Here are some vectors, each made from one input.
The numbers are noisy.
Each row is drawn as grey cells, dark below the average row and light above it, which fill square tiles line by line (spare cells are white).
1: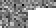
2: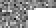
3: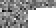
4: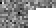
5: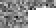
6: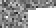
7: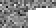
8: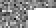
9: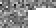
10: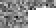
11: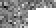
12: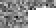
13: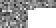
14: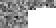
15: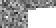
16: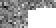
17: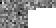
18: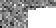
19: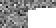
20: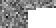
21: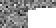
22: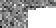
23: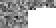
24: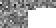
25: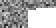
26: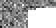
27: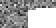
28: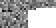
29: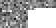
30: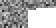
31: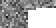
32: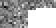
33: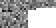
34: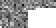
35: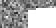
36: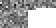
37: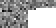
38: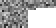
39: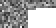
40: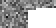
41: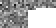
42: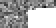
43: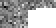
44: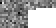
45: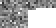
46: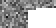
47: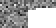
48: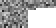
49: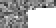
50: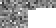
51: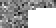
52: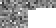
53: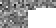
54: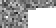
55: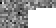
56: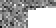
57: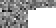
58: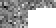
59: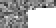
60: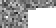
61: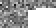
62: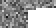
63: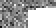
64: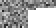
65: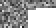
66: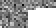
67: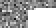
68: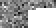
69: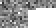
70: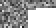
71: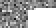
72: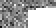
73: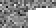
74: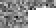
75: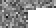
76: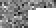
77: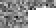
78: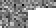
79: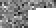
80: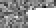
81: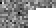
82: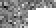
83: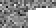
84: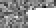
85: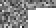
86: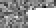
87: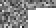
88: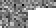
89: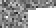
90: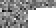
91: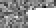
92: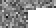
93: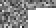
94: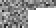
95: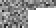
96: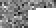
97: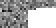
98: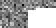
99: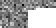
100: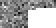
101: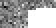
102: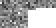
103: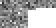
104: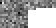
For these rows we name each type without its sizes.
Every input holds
four true/false values.
